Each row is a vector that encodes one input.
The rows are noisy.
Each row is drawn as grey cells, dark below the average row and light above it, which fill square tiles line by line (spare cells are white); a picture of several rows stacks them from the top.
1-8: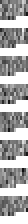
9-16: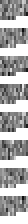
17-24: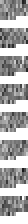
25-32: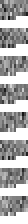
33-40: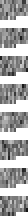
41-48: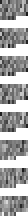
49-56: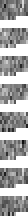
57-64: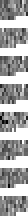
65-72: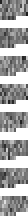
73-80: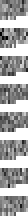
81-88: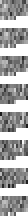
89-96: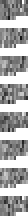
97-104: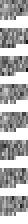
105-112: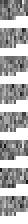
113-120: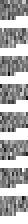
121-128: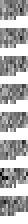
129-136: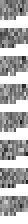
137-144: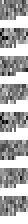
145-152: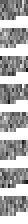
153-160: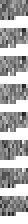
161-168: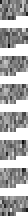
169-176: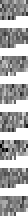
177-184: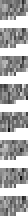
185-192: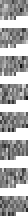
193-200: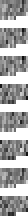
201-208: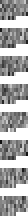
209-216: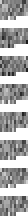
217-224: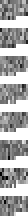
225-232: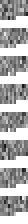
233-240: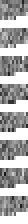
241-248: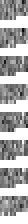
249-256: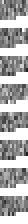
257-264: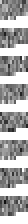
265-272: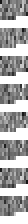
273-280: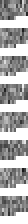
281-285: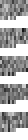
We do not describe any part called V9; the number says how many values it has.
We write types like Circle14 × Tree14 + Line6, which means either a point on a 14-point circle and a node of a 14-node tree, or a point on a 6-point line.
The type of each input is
(Bool × V9 + Unit) × Line7 + List2(Circle6).
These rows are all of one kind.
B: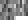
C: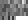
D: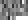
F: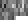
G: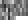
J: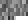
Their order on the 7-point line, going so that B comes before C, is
D, B, F, C, J, G.
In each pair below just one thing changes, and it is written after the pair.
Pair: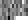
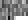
the place on the 7-point line
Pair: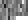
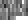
the place on the 7-point line
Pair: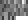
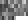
the value of V9
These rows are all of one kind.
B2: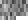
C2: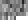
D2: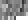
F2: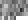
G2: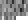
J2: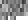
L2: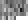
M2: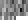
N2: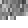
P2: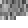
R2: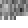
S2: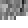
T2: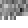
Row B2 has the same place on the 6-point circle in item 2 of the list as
C2, G2, J2 and P2.
